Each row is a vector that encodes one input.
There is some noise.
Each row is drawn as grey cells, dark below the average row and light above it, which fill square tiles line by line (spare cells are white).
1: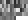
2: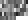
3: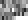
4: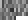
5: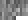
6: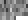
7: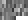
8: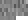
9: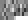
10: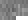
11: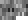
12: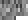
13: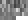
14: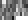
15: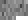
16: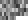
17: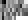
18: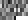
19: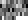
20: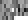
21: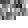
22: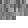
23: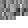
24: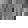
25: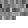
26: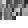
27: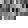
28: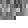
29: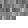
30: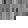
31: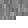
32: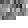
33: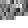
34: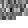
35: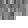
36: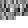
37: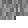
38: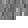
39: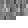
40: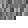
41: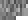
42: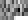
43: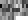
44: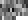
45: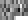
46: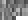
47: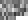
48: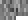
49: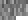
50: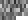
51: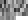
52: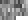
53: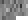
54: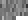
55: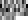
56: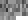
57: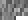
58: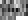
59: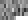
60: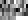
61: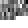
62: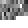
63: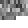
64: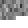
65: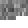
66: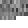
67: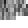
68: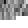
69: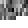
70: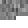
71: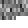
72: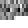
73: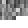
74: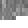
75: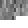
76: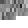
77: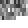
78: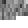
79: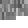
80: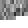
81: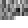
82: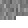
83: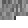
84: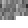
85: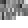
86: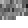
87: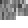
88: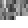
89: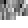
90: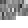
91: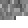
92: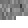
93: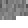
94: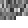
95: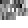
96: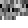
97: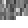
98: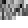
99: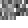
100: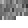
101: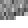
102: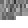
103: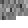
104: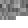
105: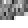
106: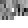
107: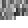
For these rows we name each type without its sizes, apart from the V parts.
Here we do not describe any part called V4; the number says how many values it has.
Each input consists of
either a point on a line, or a list of items, each a true/false value and a value of V4.
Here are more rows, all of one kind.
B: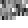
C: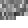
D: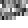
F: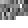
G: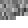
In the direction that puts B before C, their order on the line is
B, F, G, D, C.
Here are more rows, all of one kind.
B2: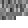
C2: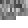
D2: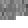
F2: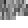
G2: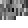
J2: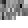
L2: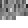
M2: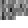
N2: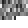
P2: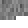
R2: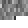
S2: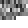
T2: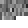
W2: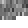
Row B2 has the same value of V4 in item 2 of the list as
F2, M2 and W2.
